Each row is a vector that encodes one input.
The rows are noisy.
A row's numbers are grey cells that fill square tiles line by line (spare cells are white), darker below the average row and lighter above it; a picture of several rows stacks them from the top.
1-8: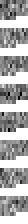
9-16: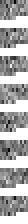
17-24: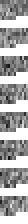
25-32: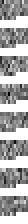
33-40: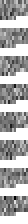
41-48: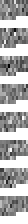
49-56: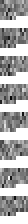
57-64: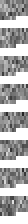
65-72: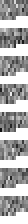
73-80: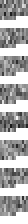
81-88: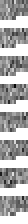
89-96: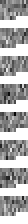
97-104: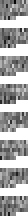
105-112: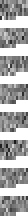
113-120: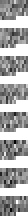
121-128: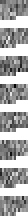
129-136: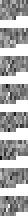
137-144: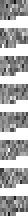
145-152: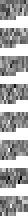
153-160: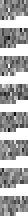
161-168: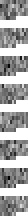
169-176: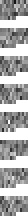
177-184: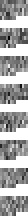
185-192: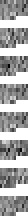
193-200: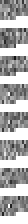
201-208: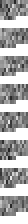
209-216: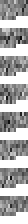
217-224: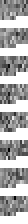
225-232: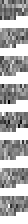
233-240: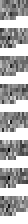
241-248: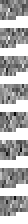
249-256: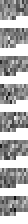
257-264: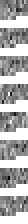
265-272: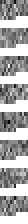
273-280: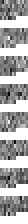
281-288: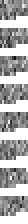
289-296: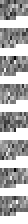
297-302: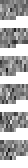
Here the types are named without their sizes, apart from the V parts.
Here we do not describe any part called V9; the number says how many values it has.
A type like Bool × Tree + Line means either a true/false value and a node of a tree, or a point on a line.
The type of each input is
Bool × (Label + Line) × (Line + V9).
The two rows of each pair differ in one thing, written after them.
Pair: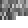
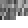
the value of V9
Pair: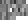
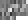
the true/false value
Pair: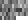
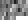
the place on the line
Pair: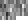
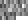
the true/false value
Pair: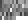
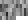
the value of V9
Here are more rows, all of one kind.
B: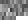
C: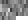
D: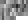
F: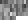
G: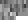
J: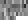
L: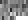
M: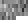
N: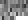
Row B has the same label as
C, F and G.
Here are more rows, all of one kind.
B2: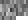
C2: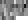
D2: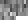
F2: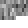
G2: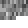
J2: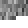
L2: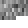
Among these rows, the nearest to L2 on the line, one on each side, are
B2 and J2.
